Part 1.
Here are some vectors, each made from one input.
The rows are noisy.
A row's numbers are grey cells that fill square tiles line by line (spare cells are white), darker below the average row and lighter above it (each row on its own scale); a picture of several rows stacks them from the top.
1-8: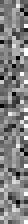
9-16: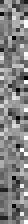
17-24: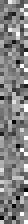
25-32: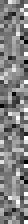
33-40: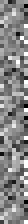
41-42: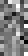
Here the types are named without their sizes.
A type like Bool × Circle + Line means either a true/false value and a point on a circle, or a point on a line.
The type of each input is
Bool × Bool × Bool + Line.
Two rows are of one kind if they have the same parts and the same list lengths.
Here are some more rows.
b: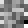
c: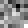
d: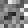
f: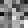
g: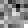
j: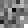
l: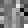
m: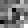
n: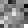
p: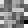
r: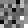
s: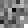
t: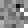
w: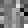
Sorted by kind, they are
b, c, d, f, g, l, n, p, t, w
j, m, r, s

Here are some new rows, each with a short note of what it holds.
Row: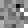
three true/false values
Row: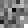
a point on a line
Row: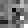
a point on a line
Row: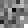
a point on a line
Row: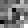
a point on a line
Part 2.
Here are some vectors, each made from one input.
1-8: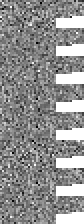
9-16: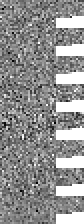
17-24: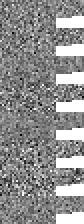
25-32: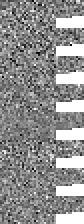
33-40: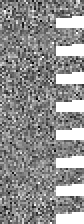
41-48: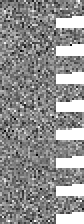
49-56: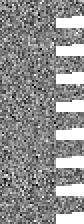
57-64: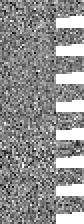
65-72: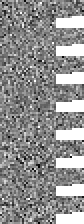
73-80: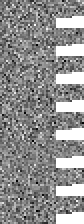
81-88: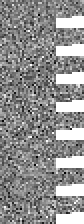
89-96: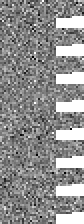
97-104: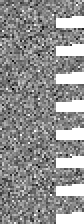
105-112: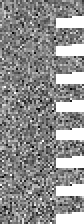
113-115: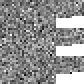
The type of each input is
Bool × Bool × Bool × Bool + Circle10.
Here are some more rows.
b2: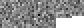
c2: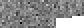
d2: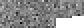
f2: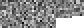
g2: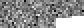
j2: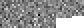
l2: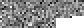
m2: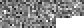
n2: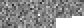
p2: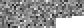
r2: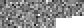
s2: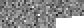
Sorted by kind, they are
b2, c2, d2, f2, j2, l2, m2
g2, n2, p2, r2, s2

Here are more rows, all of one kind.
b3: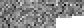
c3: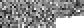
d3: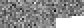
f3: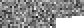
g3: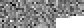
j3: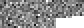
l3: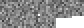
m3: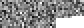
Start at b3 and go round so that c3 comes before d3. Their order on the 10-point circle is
b3, c3, f3, j3, l3, m3, g3, d3.
